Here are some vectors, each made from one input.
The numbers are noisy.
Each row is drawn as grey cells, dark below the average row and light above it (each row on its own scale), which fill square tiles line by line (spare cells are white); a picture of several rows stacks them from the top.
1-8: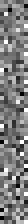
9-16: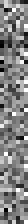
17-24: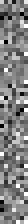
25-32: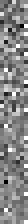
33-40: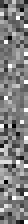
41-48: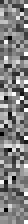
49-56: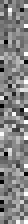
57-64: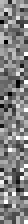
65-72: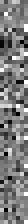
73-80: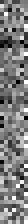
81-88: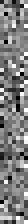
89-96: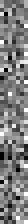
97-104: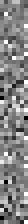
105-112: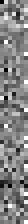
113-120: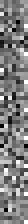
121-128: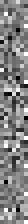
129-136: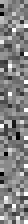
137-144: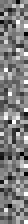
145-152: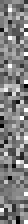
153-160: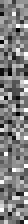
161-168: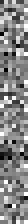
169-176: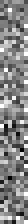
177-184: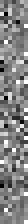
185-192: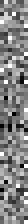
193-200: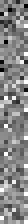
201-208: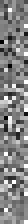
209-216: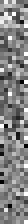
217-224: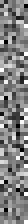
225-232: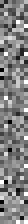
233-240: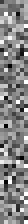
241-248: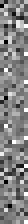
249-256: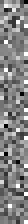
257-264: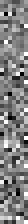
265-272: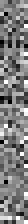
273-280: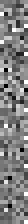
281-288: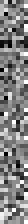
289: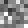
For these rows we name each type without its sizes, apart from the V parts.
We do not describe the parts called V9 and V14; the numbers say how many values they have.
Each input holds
a true/false value and a value of V14, together with either a point on a line, or a value of V9.
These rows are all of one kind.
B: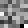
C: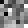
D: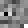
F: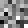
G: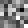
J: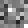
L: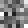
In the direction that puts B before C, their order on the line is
F, B, G, J, C, D, L.
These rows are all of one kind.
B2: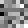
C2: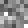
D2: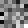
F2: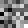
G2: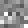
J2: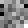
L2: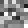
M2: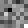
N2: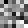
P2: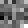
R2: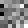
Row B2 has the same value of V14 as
F2 and N2.
